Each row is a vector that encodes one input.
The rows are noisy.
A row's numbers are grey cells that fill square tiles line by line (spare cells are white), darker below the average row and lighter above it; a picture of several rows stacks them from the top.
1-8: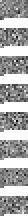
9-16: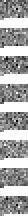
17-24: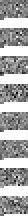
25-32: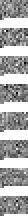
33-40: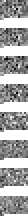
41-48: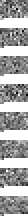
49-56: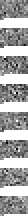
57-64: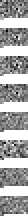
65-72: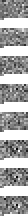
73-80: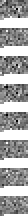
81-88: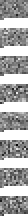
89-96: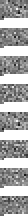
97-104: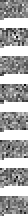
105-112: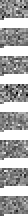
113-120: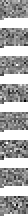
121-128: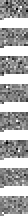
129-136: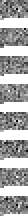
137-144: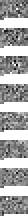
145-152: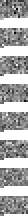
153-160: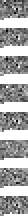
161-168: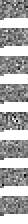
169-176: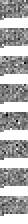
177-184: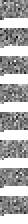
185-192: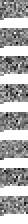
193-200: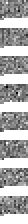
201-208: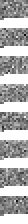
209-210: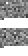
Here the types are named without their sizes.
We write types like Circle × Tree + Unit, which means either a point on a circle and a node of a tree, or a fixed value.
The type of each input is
(Bool × Bool × Bool + Unit) × Label.
